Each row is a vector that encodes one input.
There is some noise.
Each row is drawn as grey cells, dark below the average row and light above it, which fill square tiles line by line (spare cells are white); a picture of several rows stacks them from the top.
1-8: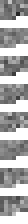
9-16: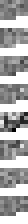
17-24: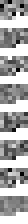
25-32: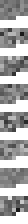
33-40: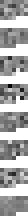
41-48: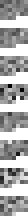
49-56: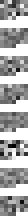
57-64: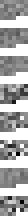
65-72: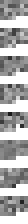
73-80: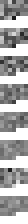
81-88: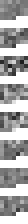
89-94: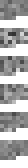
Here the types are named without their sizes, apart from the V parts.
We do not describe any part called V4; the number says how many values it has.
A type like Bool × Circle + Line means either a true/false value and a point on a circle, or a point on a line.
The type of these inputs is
List(Bool × V4).
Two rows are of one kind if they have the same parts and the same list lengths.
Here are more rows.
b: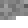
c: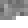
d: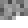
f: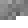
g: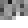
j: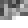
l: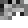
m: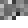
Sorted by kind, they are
b, c, d, f, g
j, l
m

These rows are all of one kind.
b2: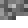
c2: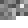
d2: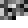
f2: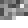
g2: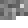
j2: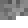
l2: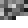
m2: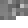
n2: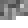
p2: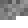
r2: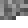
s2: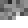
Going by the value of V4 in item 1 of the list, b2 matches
f2, g2 and n2.
